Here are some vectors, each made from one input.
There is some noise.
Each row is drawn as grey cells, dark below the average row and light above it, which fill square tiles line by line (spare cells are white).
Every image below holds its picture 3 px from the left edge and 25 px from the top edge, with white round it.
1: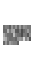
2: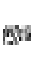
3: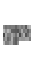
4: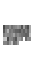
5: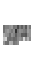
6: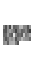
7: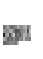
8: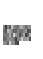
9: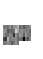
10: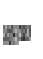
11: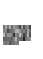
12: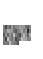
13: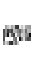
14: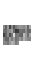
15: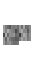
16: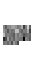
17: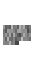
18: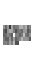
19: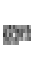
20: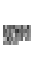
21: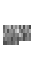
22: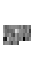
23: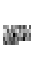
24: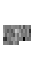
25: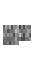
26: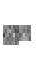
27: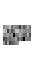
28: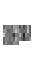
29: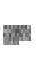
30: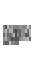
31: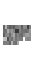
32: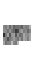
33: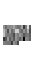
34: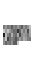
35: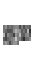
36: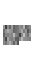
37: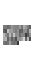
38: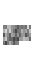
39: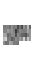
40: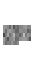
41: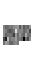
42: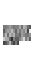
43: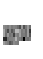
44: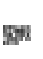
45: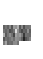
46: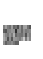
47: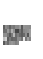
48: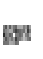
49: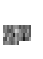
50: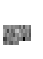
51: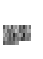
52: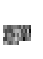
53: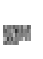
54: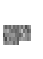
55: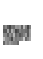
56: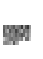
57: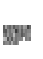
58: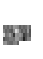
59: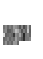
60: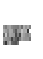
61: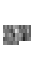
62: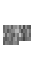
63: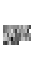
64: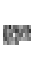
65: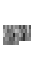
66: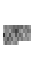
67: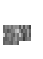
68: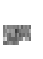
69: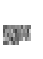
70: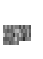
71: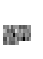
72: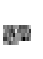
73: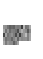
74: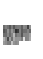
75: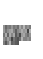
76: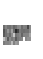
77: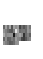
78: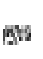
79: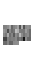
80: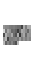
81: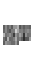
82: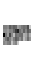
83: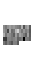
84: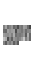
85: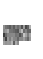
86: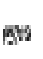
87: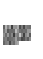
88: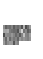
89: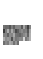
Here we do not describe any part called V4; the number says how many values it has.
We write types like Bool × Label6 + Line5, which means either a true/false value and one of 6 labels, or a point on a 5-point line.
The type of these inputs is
List2(Bool × V4).
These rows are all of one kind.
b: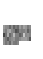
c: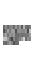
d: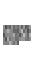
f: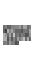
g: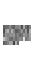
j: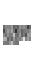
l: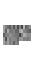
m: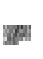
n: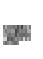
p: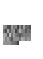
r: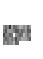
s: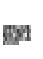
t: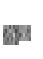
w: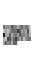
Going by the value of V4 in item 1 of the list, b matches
j, r and t.
